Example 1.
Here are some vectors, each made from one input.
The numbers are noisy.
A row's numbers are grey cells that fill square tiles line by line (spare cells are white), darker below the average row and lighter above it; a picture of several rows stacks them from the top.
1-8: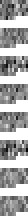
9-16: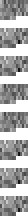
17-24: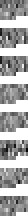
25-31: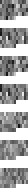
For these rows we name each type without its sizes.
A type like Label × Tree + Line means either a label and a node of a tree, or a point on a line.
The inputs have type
Tree.
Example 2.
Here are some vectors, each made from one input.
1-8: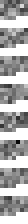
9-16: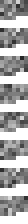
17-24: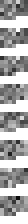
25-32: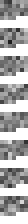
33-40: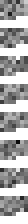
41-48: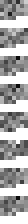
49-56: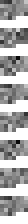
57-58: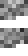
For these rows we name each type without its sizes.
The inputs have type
Bool × Bool × Bool × Bool.
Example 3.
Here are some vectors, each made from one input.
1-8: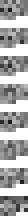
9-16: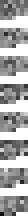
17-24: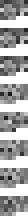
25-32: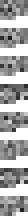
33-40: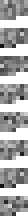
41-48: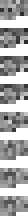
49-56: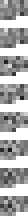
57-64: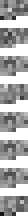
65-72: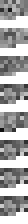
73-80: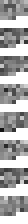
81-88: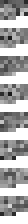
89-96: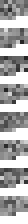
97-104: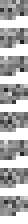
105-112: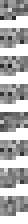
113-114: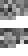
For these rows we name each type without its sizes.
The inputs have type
Line.
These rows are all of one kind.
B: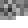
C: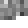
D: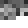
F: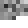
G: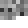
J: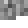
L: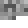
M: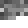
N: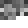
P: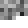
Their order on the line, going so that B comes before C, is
D, N, M, B, G, P, C, J, L, F.
